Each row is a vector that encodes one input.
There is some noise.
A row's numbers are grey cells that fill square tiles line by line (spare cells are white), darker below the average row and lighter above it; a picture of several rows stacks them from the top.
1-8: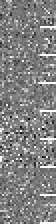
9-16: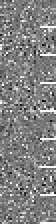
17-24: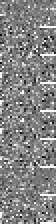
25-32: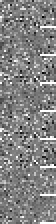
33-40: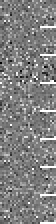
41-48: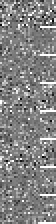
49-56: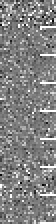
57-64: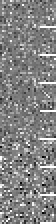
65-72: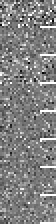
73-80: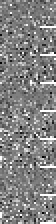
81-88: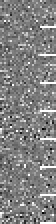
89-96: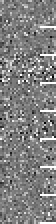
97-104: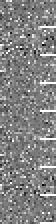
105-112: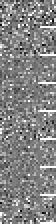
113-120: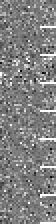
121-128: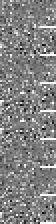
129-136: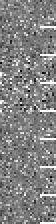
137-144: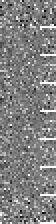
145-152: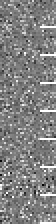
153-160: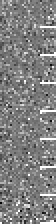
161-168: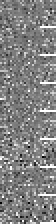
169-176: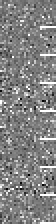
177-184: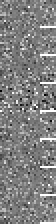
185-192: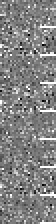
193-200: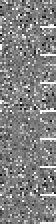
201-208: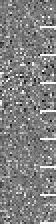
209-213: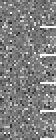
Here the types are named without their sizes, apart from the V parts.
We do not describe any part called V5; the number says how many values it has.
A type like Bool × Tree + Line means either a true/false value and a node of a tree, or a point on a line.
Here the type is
Bool × Bool × Bool × List(V5) + List(Line).
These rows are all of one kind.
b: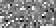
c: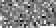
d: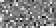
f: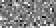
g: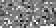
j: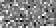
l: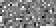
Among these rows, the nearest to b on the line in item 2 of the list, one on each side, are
g and j.
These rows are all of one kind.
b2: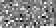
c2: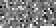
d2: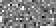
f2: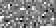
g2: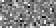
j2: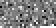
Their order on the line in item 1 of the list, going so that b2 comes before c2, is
d2, f2, b2, g2, j2, c2.
